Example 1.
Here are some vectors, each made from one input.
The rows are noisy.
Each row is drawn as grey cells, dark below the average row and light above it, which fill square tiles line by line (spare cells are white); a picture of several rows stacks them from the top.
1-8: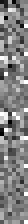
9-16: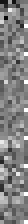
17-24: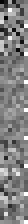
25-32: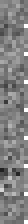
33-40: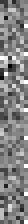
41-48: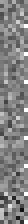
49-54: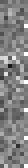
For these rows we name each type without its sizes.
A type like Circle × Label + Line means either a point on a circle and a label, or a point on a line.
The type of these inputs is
Bool × Line.
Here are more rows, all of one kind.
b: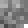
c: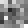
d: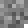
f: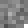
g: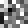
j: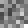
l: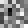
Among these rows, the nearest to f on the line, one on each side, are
b and g.
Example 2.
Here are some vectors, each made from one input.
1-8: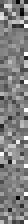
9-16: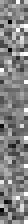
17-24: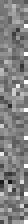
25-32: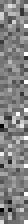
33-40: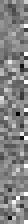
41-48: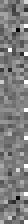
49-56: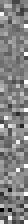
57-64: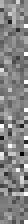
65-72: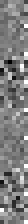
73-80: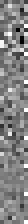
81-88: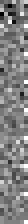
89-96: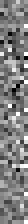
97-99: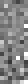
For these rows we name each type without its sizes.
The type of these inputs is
Bool × Bool × Bool × Bool + Circle.
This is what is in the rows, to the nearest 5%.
About 20% of them hold a point on a circle. The rest hold four true/false values.
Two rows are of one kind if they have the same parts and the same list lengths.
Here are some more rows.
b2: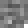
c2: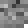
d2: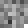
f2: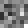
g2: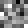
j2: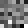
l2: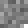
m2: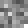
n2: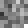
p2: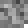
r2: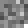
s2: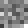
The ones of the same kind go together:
b2, f2, g2, j2, l2, r2, s2
c2, d2, m2, n2, p2

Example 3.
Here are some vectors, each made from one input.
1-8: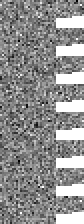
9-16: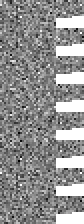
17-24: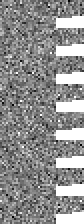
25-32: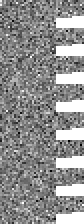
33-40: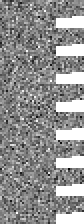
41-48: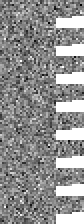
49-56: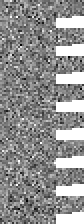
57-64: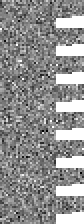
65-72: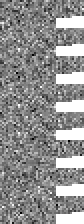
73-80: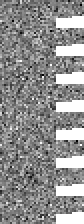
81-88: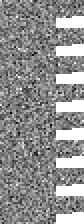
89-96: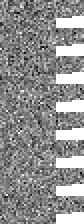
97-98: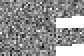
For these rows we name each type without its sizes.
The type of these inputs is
(Circle + Unit) × Label.
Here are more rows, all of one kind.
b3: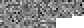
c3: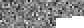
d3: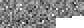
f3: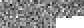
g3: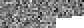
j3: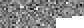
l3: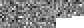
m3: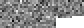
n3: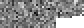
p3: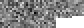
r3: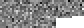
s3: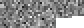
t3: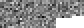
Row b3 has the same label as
g3, m3 and r3.
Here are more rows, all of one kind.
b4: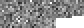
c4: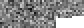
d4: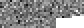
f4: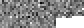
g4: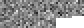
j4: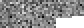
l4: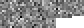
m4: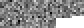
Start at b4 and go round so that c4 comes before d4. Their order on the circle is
b4, j4, m4, f4, g4, c4, d4, l4.
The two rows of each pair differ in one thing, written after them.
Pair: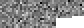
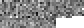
the label
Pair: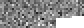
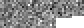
the place on the circle
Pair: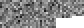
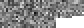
the label
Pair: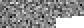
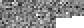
the label
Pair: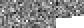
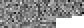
the label
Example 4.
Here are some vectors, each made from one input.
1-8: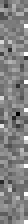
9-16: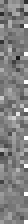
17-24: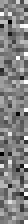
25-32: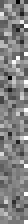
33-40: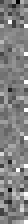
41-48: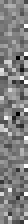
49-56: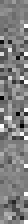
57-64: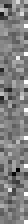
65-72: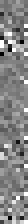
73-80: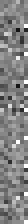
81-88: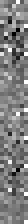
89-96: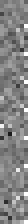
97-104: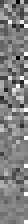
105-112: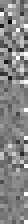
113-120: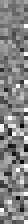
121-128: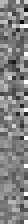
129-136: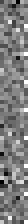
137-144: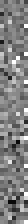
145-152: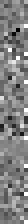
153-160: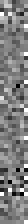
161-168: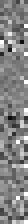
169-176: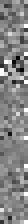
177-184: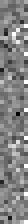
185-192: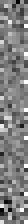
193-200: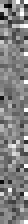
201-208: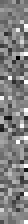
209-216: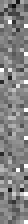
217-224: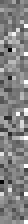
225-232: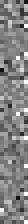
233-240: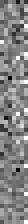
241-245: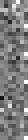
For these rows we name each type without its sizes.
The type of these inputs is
List(Circle).
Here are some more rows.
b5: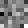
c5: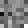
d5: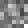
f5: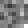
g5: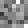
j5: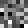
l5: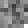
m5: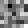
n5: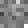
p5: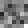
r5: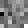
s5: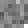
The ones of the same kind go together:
b5, c5, g5, l5, n5, p5, r5, s5
d5, f5
j5, m5

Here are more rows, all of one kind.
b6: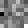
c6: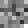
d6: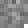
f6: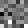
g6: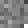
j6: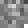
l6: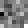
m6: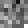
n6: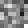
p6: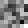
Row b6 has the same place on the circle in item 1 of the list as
j6, m6, n6 and p6.
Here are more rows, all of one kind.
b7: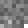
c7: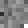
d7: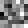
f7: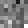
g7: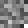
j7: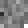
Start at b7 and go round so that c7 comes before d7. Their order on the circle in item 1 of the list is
b7, f7, j7, c7, d7, g7.
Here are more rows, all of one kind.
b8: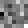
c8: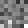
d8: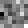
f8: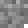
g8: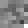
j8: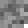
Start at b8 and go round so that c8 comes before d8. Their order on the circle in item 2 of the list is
b8, f8, c8, g8, j8, d8.
